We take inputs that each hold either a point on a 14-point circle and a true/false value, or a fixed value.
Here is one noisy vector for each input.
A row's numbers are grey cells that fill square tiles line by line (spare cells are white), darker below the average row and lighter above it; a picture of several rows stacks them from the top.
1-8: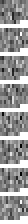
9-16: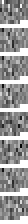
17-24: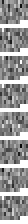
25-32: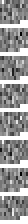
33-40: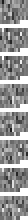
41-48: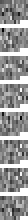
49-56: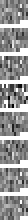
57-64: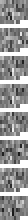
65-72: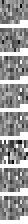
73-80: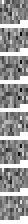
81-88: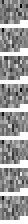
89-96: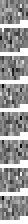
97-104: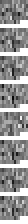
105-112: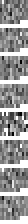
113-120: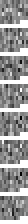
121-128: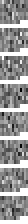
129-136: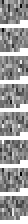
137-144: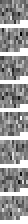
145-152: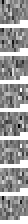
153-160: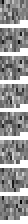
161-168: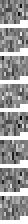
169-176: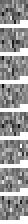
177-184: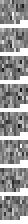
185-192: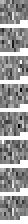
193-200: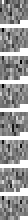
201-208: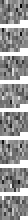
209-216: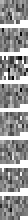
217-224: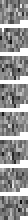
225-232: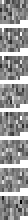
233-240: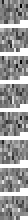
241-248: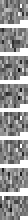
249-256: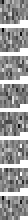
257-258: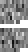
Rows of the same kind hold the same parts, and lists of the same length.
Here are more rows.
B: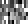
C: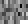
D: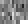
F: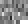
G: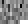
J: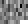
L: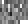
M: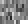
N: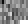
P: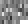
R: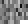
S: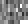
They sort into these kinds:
B
C, D, F, G, J, L, M, N, P, R, S

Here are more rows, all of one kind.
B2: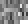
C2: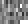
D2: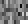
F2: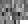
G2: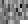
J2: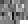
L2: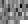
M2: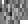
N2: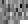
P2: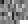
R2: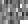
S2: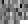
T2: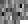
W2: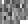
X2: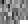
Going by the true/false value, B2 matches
C2, M2, R2 and W2.
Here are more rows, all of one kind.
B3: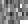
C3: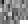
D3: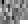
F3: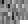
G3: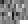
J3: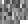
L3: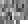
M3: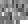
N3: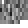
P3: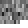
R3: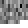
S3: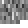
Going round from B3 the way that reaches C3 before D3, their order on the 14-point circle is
B3, G3, F3, C3, D3, M3, L3, R3, S3, J3, N3, P3.
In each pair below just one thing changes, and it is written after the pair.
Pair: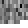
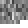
the true/false value
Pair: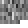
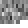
the place on the 14-point circle
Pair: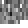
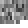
the place on the 14-point circle
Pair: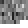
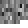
the place on the 14-point circle
